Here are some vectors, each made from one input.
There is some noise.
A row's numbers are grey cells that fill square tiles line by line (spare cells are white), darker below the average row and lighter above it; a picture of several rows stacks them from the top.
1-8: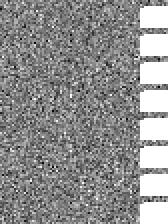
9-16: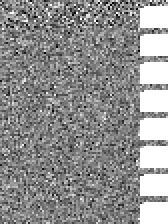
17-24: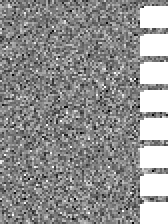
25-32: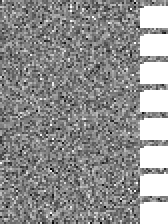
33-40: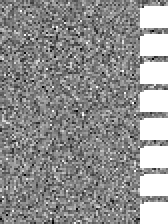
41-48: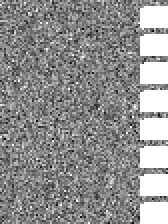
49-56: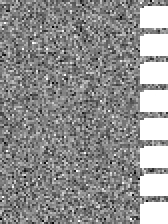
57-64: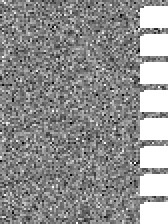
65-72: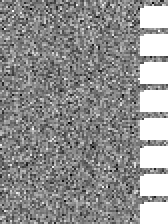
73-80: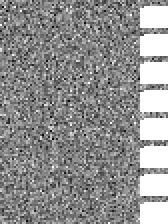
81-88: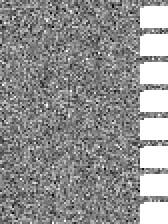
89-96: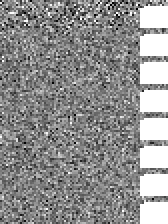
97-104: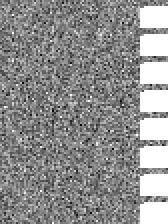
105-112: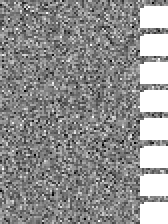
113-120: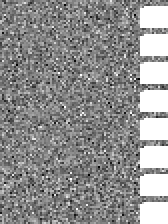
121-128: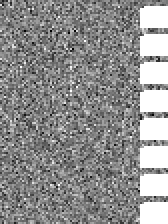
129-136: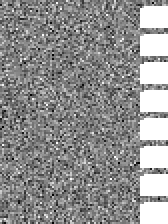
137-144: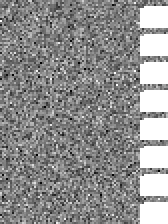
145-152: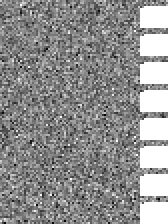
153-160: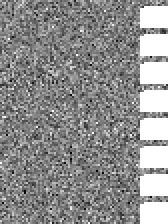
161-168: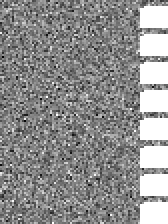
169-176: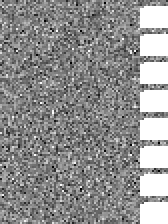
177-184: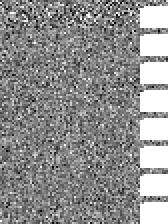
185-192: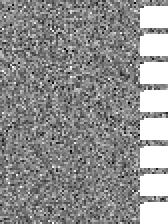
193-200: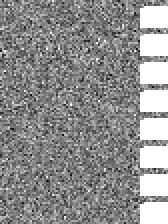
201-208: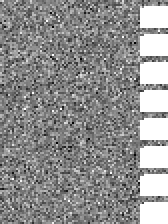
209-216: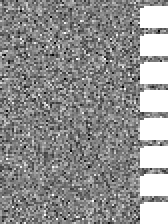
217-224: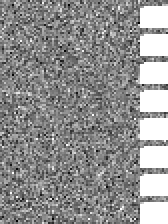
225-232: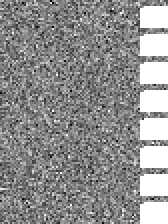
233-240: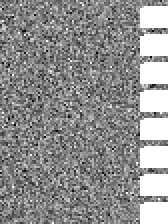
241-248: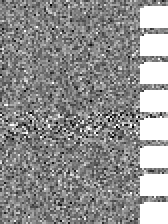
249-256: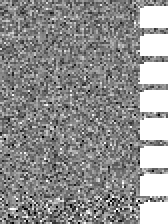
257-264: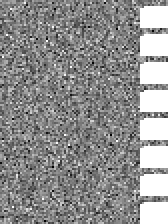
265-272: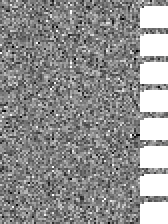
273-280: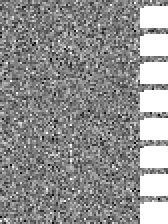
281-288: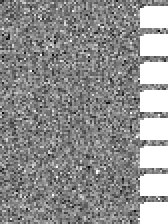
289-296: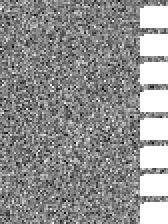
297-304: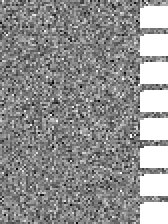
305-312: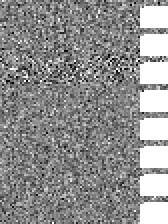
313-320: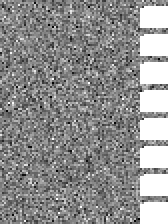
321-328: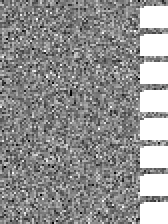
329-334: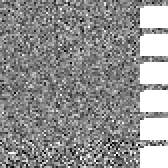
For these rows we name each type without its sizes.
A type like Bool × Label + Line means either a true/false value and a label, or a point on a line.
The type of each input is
Bool × Bool × Bool × Tree + Circle + Unit.
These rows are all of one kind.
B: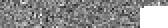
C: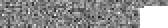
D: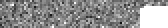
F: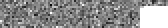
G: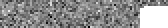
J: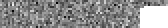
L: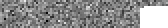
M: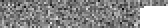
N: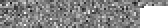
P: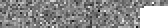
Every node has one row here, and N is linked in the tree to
D.
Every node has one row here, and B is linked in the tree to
L and P.
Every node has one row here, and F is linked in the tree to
C and L.
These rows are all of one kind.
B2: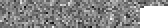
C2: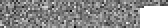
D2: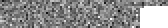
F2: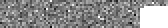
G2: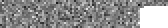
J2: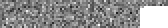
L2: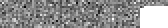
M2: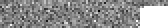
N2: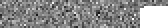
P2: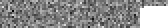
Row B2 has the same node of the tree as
D2, J2 and L2.
